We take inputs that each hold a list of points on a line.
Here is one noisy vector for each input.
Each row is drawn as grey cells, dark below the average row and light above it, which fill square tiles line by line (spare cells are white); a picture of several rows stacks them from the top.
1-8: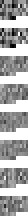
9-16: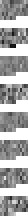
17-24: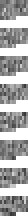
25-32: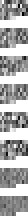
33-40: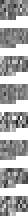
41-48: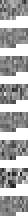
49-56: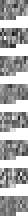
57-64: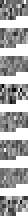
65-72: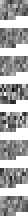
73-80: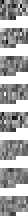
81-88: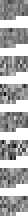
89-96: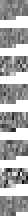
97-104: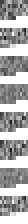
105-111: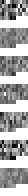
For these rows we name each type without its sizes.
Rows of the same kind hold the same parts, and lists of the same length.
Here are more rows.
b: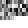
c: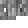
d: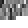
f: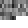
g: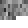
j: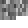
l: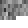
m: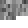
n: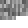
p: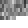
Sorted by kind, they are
b, d
c, p
f, g, l, m
j, n

